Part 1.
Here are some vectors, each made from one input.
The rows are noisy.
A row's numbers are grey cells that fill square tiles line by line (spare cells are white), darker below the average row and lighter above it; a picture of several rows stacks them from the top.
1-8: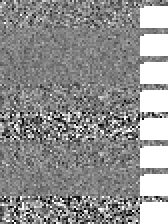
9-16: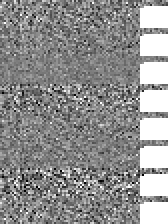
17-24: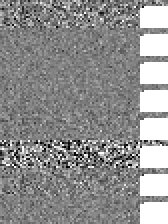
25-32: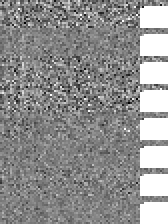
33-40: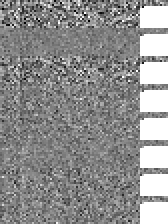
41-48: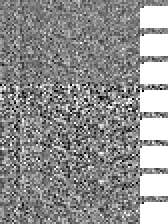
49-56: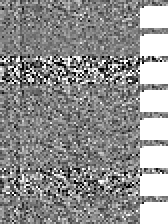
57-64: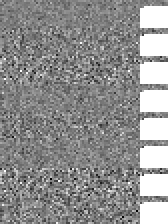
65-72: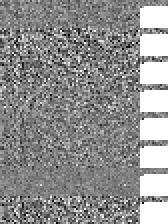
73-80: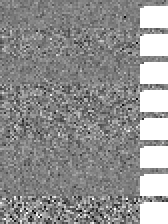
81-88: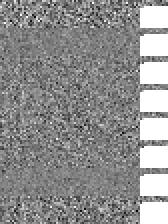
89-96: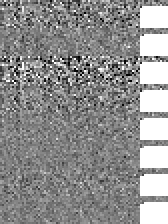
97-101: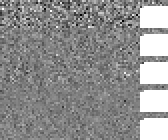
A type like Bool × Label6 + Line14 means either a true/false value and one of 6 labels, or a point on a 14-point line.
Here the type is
Circle11 × Label4 + Unit.
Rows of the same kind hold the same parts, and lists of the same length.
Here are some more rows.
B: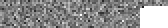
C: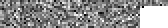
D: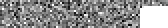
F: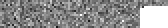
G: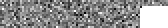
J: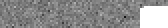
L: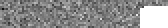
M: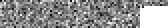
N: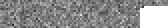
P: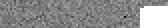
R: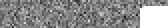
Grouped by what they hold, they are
B, C, D, F, G, J, L, N, P, R
M

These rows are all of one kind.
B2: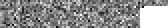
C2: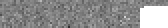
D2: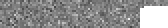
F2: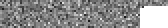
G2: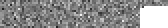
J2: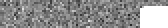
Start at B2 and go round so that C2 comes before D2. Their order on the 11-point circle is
B2, J2, C2, G2, F2, D2.
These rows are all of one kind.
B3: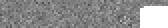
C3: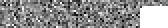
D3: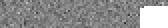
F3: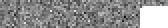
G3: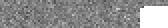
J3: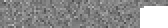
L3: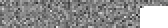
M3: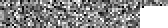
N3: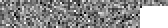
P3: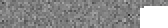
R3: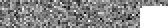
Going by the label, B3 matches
G3, L3 and M3.
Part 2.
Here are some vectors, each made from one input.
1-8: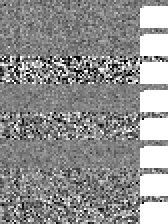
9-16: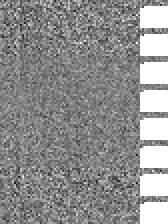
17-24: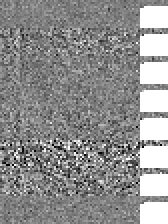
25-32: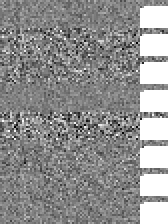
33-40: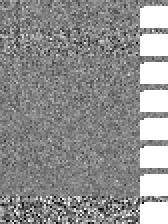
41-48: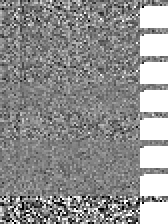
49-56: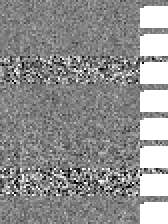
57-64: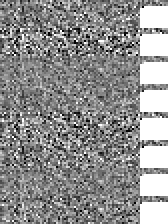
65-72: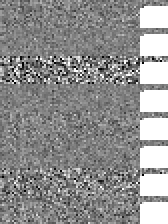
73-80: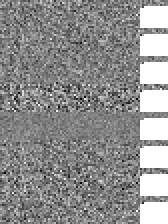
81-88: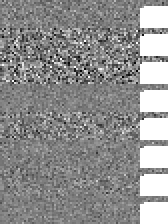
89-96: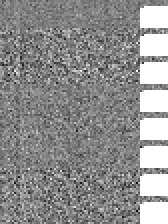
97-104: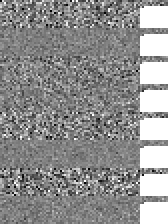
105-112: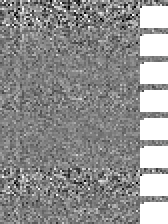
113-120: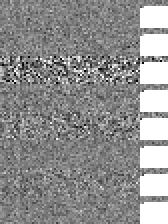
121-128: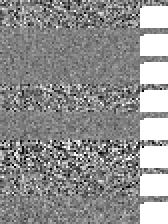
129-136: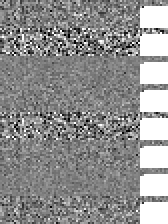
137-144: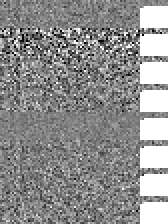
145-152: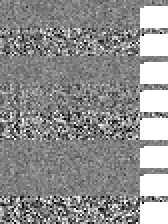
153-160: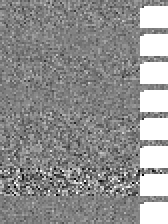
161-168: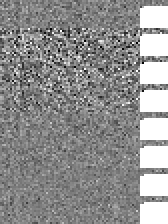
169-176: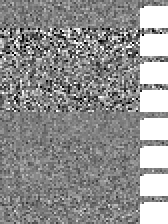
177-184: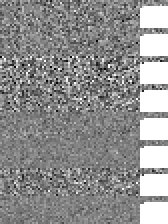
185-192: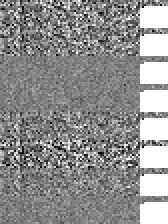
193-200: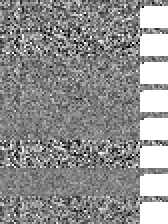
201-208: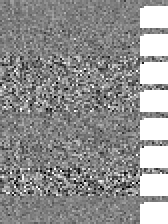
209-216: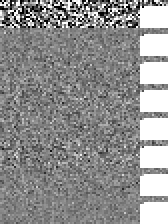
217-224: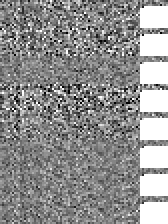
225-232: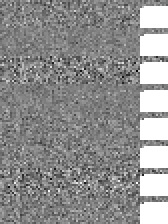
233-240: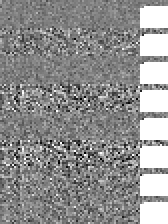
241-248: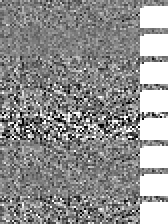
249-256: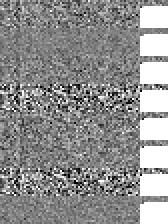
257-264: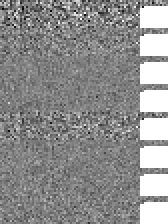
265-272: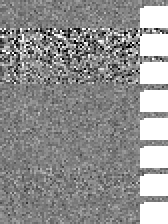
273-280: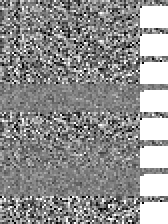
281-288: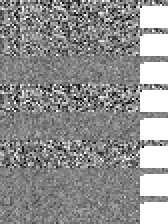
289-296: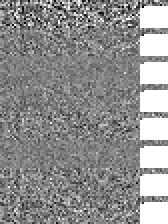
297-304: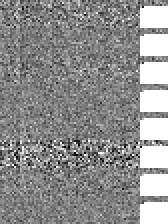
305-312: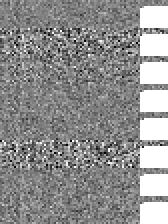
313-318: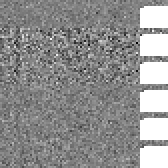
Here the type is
Bool × Line11 × Line11 + Unit.
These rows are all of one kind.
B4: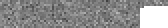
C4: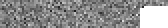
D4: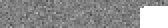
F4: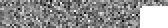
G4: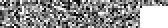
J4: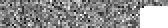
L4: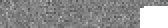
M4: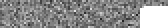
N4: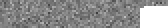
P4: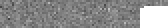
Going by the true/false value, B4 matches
D4, F4, M4 and P4.
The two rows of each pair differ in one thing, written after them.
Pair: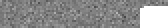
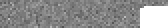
the true/false value
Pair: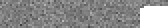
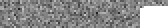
the place on one of the two 11-point lines
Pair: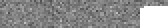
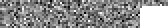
the place on one of the two 11-point lines
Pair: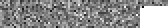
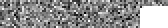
the true/false value
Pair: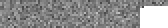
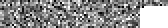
the true/false value
